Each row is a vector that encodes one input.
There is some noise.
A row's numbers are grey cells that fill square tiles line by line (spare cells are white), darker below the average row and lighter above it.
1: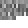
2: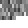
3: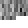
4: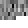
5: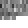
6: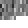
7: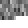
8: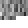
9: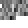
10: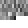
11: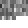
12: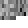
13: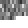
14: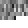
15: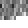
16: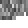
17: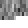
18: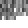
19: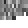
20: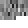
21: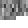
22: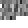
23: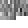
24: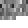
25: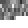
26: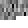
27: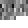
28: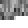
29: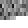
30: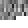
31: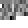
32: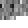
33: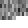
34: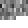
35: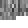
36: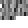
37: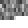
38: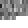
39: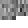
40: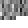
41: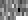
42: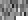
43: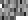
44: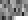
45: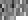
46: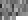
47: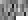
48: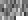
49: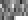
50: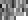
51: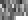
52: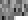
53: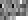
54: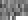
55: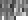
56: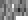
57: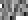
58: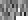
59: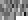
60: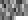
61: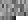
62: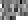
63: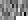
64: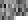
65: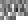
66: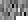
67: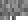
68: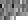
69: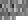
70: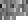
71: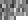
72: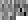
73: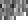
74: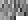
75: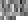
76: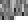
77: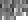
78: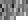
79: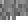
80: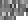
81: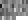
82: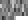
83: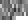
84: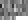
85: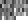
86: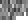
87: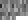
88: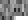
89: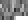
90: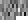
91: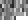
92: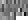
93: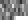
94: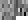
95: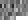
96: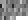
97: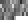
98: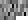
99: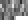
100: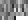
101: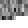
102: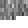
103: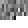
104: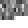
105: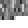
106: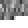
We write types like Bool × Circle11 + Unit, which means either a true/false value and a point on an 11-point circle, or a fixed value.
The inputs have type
(Bool × Line5 + Line4) × Line5.
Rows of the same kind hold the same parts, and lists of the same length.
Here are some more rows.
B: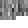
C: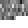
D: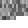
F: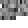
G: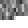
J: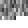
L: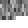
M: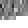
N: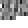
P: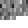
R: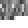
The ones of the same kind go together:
B, C, D, G, L, M, P, R
F, J, N

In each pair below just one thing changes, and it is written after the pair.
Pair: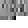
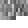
the place on the 4-point line
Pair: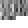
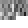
the place on the 4-point line
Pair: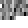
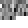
the place on the 4-point line
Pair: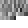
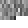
the place on the 4-point line
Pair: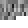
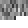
the place on the 4-point line
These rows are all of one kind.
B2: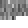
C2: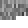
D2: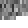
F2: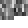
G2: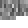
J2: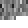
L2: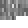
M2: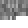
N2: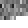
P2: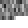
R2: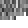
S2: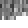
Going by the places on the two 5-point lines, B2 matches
C2 and L2.
